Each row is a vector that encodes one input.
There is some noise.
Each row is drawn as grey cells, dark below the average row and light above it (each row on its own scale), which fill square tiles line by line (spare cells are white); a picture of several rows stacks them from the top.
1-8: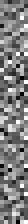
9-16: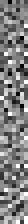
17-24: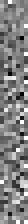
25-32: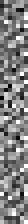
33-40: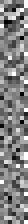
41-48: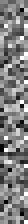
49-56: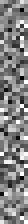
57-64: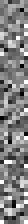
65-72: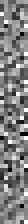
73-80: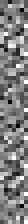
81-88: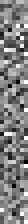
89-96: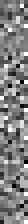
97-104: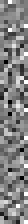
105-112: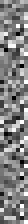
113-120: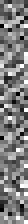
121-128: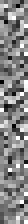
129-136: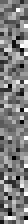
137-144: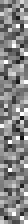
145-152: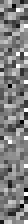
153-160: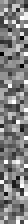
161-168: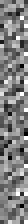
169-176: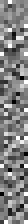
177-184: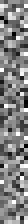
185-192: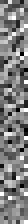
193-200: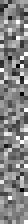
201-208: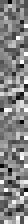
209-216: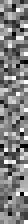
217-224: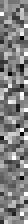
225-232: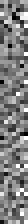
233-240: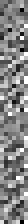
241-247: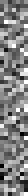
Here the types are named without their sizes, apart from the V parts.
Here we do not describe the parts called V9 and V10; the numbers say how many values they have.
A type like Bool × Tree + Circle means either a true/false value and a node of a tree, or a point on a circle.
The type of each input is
(Label + Line) × V10 + V9.
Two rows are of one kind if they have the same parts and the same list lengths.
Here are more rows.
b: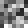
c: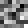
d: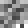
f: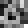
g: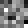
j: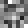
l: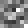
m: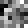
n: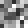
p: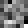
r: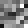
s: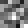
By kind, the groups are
b, d, n, r
c, f, g, m, p
j, l, s

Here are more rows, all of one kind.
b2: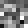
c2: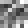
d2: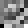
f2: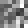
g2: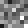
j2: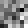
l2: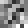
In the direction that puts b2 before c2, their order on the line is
b2, d2, f2, c2, j2, g2, l2.
